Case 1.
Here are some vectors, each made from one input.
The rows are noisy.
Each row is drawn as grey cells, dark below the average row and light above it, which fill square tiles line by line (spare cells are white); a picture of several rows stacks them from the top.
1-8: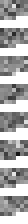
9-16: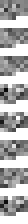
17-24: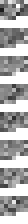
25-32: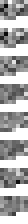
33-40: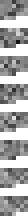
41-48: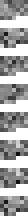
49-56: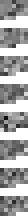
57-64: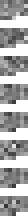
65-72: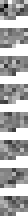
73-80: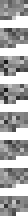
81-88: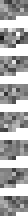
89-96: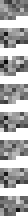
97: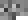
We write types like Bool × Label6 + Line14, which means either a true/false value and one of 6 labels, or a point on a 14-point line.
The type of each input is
Circle10 + Line4.
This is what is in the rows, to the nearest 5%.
About 75% of them hold a point on a 10-point circle. The rest hold a point on a 4-point line.
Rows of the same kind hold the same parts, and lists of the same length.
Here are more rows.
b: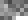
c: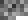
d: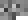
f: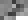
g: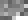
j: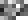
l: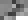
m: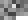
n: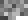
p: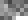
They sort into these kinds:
b, c, d, f, g, l, m, n, p
j

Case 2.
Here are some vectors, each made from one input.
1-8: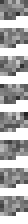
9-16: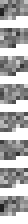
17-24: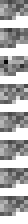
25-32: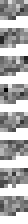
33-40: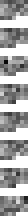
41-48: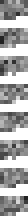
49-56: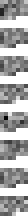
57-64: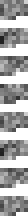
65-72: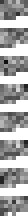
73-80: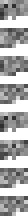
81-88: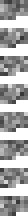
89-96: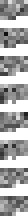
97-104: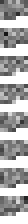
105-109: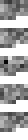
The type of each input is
Circle9 + Line5.
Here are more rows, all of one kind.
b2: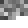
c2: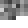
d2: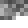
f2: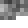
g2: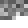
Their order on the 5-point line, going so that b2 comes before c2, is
b2, g2, d2, f2, c2.
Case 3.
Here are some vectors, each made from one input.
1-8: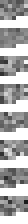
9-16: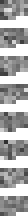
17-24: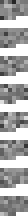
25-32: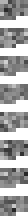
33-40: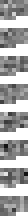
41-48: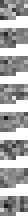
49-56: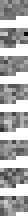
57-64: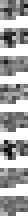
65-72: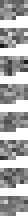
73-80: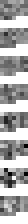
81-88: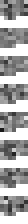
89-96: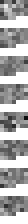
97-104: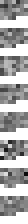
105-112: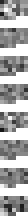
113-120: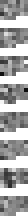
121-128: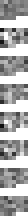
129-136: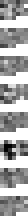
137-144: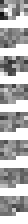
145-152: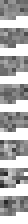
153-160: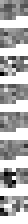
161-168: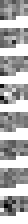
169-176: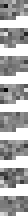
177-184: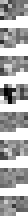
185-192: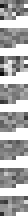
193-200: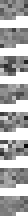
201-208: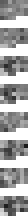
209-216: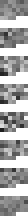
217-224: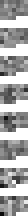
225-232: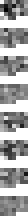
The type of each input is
(Bool × Bool × Bool + Unit) × Line8.
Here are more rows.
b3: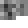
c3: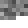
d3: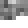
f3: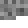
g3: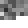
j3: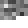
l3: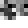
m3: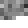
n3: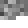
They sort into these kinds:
b3, d3, j3, m3, n3
c3, f3, g3, l3

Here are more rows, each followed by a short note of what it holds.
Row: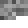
a point on an 8-point line
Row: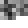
a point on an 8-point line
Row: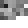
a point on an 8-point line and three true/false values
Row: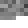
a point on an 8-point line
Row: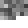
a point on an 8-point line and three true/false values
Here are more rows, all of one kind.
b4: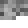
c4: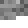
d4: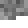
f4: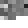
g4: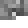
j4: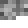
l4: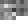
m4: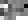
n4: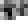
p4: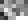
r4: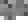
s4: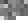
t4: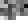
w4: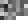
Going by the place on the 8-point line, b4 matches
c4, l4, p4 and w4.
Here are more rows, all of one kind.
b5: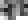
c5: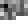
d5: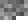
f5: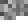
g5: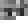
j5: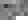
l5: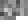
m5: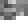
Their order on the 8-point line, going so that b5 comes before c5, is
l5, d5, j5, b5, m5, f5, c5, g5.
